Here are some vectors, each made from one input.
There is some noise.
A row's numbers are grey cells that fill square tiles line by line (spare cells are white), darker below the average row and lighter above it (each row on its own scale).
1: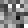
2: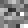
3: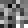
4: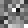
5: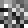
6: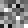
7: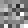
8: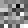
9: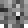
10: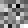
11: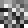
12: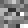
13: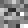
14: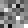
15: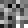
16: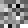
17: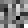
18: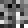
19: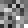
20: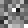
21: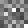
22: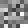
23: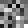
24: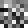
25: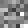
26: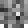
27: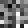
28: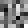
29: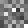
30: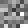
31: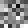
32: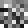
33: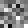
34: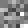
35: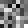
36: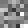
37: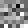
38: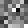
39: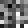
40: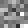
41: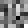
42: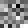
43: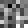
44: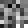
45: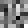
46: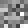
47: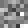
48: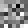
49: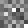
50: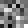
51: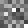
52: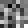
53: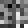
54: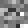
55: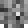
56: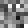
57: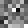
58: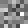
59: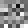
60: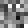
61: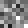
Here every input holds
either a point on a 6-point line, or a point on a 9-point line.
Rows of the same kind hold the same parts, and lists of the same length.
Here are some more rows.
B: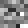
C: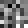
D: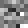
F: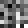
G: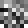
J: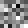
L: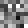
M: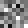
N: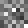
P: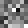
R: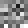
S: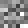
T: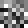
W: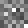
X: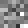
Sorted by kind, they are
B, C, D, F, J, M, R, S, X
G, L, N, P, T, W

